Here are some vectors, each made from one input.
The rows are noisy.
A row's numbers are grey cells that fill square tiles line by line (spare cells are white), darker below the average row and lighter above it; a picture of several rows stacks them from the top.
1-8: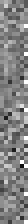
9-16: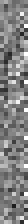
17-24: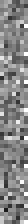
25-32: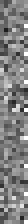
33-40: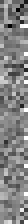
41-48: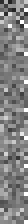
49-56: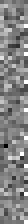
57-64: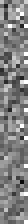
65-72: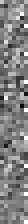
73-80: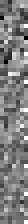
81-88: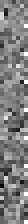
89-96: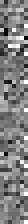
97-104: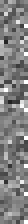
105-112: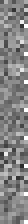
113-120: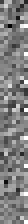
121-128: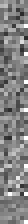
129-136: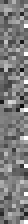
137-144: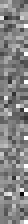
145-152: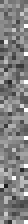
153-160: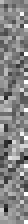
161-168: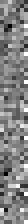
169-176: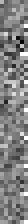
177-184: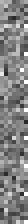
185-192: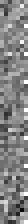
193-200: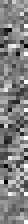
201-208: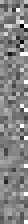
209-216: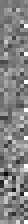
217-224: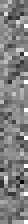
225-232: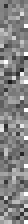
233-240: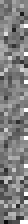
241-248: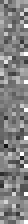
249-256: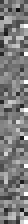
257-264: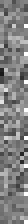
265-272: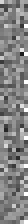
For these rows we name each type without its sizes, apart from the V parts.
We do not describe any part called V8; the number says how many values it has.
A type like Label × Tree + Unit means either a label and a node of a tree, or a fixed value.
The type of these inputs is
(Bool × V8 + Unit) × (Line × Line + Unit).
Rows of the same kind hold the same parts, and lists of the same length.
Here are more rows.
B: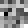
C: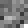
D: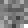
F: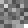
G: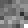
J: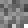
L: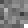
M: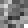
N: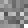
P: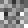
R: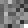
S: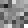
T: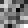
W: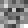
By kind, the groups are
B, N, P, S, T
C, D, F, J, R, W
G
L, M

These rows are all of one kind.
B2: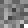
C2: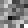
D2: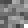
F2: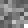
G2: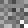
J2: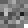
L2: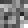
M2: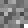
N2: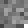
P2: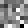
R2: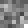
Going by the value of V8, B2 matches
C2, F2, J2 and M2.
